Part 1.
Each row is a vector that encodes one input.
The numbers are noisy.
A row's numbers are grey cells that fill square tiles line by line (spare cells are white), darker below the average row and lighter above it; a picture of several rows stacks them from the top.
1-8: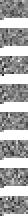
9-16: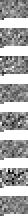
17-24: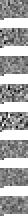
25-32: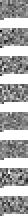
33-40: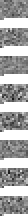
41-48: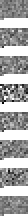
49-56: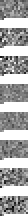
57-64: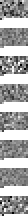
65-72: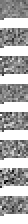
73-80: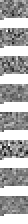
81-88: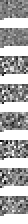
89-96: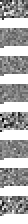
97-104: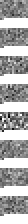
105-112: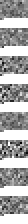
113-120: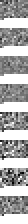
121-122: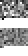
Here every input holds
either a point on an 11-point circle, or a point on a 12-point line.
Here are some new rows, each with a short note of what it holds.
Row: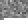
a point on an 11-point circle
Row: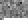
a point on a 12-point line
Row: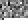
a point on an 11-point circle
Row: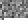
a point on a 12-point line
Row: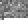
a point on a 12-point line
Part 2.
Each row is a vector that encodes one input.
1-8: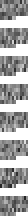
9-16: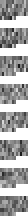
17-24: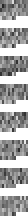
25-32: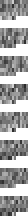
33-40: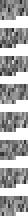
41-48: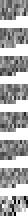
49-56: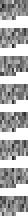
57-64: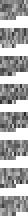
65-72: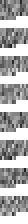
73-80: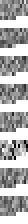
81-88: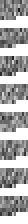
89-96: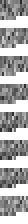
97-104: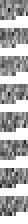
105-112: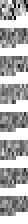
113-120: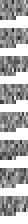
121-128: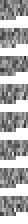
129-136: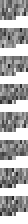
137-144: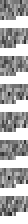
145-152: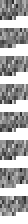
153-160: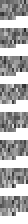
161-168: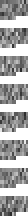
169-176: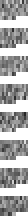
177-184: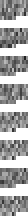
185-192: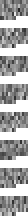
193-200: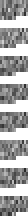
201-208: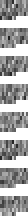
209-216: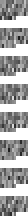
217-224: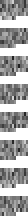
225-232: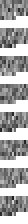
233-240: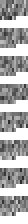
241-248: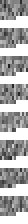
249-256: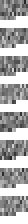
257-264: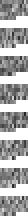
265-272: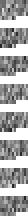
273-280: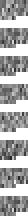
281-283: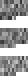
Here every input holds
a list of up to two points on an 8-point circle.
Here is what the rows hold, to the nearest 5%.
All of them are lists of up to two points on an 8-point circle: a few are empty, 45% hold one and 55% two.
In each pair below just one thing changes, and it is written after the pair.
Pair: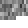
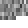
the place on the 8-point circle in item 2 of the list
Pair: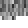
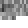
the place on the 8-point circle in item 1 of the list
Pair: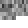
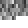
the place on the 8-point circle in item 1 of the list
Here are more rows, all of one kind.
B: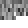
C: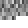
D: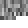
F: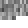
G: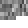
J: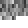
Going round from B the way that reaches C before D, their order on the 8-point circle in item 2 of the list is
B, F, J, G, C, D.
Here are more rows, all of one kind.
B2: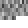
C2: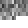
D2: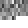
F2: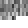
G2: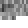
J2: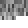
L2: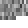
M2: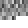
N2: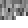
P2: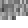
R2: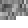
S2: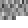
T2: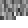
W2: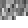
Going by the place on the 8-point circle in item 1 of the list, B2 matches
G2, P2 and S2.
